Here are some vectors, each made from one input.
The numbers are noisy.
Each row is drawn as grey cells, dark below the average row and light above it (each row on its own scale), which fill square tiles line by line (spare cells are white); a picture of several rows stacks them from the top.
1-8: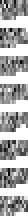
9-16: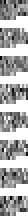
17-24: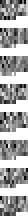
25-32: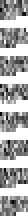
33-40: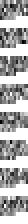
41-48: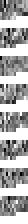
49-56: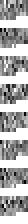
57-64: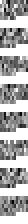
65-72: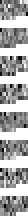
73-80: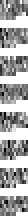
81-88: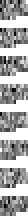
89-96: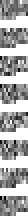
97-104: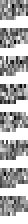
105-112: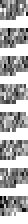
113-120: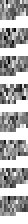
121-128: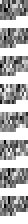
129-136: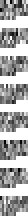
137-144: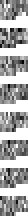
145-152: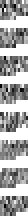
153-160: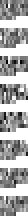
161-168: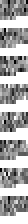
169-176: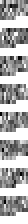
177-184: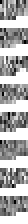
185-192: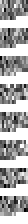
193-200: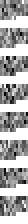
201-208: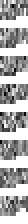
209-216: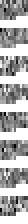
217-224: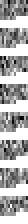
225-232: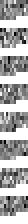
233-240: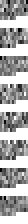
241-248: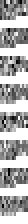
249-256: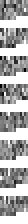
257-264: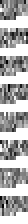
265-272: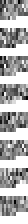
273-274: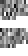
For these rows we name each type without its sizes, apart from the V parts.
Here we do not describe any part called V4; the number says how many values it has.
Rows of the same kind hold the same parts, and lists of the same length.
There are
3 kinds of row.
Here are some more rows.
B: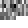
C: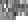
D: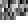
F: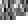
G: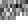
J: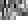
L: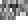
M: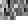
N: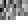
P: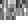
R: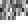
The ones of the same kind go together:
B, C, J, P
D, F, M
G, L, N, R

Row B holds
four true/false values and a value of V4.
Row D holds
a point on a line.
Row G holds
a value of V4.
